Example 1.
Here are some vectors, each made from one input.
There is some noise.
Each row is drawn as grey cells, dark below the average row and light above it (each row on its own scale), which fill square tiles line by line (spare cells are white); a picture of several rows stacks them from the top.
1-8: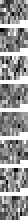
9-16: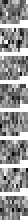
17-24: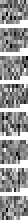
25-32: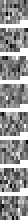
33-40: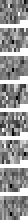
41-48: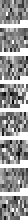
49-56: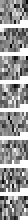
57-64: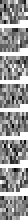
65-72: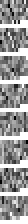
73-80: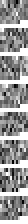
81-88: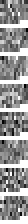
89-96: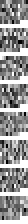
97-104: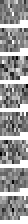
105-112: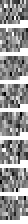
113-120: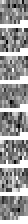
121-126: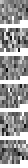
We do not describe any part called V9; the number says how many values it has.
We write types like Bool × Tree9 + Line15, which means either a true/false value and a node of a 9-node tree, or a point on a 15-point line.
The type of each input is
Bool × (Line10 + V9).
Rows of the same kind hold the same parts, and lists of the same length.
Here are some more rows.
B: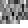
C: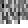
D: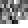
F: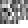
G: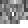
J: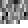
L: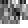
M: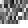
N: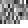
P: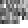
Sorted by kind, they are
B, C, L, N, P
D, F, G, J, M

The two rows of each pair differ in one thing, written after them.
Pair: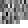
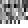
the place on the 10-point line
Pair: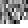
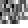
the place on the 10-point line
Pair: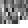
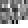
the true/false value
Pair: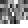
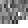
the place on the 10-point line
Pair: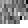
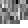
the true/false value
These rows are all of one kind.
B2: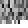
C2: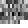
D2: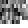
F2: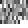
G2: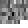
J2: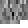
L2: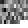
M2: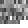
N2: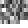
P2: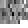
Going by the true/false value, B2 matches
G2 and N2.
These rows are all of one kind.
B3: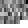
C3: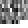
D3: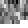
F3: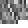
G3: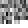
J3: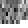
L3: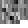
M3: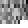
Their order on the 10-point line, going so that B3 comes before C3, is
G3, F3, M3, B3, D3, C3, J3, L3.
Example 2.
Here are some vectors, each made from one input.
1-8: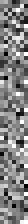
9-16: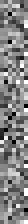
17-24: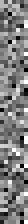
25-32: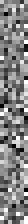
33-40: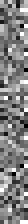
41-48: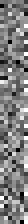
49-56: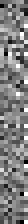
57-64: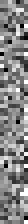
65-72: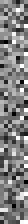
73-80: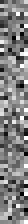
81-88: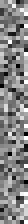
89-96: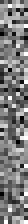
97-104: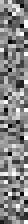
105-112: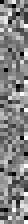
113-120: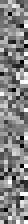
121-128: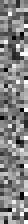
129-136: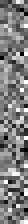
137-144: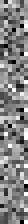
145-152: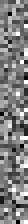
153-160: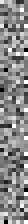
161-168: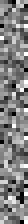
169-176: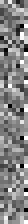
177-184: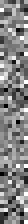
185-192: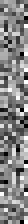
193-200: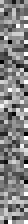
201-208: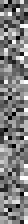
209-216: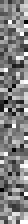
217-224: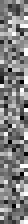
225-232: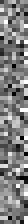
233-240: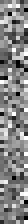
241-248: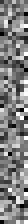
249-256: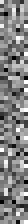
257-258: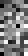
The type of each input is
Bool × Circle18 + Tree11 + Unit.
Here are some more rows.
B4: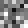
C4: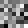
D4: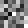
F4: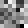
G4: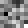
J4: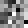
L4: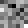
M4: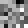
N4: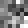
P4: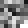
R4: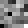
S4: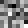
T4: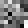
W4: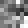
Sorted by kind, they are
B4, L4, S4
C4, D4, F4, G4, J4, M4, R4, T4
N4, P4, W4

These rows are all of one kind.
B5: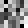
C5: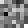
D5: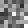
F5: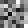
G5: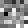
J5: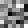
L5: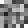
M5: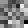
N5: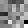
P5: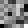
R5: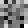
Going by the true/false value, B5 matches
D5, F5 and R5.
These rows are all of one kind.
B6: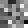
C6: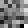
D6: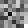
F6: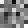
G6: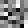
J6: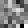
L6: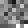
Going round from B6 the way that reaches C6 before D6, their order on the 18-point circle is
B6, J6, L6, G6, F6, C6, D6.
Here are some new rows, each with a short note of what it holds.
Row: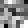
a fixed value
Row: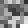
a fixed value
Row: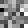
a point on an 18-point circle and a true/false value
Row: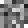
a point on an 18-point circle and a true/false value
